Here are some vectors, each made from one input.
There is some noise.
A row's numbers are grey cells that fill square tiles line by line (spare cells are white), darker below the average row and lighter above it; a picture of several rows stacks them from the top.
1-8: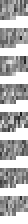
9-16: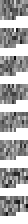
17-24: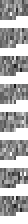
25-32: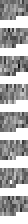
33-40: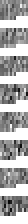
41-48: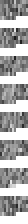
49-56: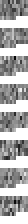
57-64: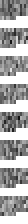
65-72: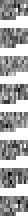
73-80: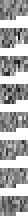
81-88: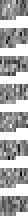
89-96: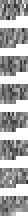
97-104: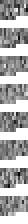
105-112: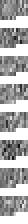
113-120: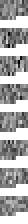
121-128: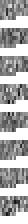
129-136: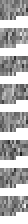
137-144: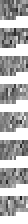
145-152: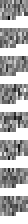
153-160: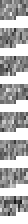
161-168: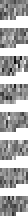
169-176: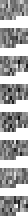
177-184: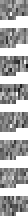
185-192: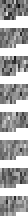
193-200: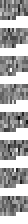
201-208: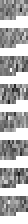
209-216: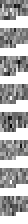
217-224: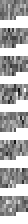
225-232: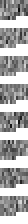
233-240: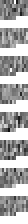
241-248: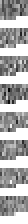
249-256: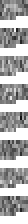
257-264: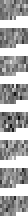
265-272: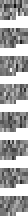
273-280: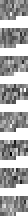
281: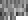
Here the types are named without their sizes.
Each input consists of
a node of a tree and a true/false value, together with a list of points on a line.
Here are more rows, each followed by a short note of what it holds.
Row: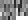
a node of a tree and a true/false value, together with a list of two items
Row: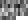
a node of a tree and a true/false value, together with a list of one item
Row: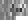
a node of a tree and a true/false value, together with a list of two items
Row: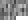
a node of a tree and a true/false value, together with a list of one item
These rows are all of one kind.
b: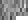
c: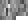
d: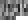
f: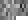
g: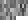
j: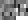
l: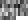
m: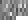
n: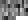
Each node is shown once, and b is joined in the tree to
j and n.
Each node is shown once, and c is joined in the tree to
d and j.
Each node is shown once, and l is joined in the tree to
n.
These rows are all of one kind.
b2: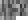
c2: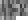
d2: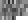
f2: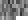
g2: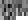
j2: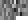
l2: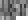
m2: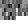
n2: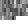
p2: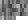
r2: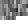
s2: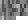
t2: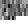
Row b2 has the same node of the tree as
c2, g2, p2 and s2.
